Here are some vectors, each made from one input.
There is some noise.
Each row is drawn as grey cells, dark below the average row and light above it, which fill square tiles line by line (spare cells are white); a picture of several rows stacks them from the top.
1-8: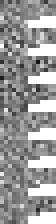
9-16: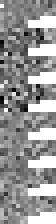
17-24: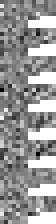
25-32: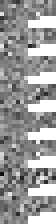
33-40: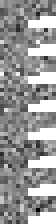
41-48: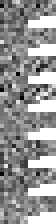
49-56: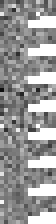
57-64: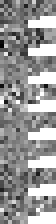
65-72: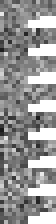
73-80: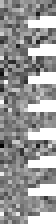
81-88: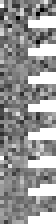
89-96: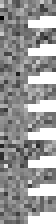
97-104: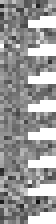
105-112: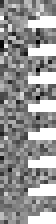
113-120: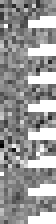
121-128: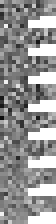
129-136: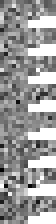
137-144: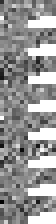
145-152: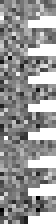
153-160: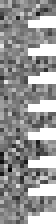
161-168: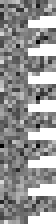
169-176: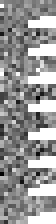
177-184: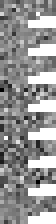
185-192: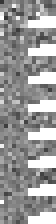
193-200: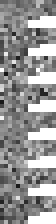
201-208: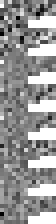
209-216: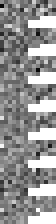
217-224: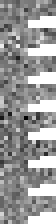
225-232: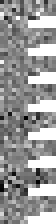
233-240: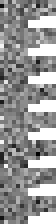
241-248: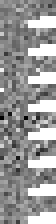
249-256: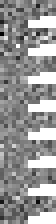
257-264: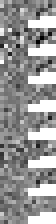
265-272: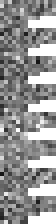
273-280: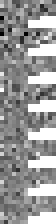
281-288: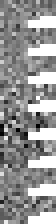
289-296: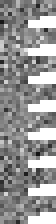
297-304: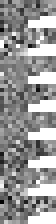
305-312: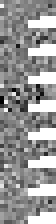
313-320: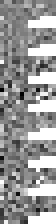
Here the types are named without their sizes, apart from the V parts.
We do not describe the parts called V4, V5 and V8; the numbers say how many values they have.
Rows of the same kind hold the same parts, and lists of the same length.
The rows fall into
2 kinds.
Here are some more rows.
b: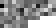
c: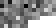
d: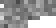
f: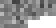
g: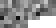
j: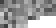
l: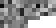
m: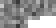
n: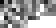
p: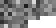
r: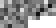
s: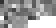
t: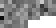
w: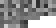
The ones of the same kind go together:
b, c, l, p, w
d, f, g, j, m, n, r, s, t

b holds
a point on each of three lines.
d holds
a label, a value of V4, a value of V5 and a value of V8.
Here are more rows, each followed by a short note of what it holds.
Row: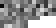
a point on each of three lines
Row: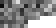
a point on each of three lines
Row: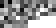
a point on each of three lines
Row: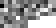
a point on each of three lines
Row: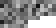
a point on each of three lines
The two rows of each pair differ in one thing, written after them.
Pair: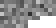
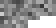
the value of V5
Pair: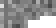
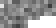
the value of V4
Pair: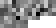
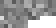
the value of V5
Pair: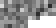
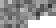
the value of V5
